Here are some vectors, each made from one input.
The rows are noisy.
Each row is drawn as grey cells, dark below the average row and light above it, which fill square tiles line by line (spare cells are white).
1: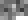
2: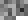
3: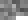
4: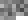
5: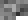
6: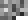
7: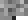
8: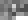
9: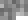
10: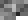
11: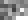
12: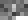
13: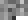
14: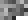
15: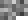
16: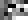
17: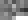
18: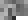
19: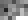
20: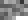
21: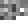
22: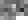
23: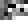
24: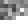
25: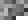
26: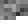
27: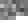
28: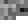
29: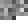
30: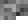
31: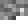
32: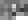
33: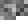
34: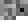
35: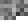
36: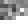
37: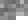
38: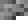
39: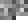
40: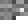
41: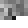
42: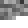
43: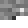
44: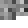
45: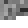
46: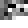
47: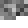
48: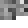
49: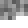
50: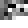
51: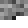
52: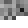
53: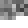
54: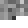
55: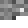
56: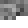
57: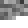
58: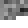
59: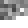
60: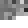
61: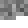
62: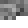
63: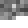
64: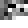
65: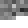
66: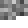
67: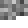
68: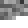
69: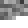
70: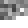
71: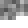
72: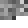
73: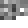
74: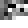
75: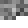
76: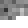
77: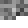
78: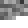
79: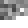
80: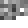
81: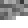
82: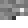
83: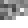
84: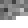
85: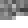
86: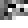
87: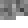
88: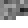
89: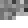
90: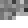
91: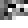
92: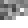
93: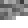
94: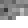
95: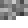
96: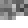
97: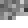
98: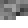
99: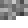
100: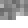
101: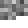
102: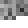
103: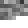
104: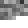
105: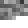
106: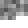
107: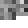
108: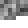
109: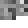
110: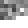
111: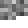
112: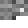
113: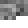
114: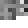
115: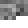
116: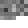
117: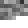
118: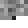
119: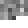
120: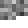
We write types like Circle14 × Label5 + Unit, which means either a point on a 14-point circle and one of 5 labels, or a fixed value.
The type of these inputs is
List3(Circle5).
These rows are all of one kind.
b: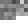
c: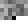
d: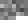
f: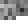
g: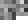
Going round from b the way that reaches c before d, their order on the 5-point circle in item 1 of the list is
b, g, c, f, d.
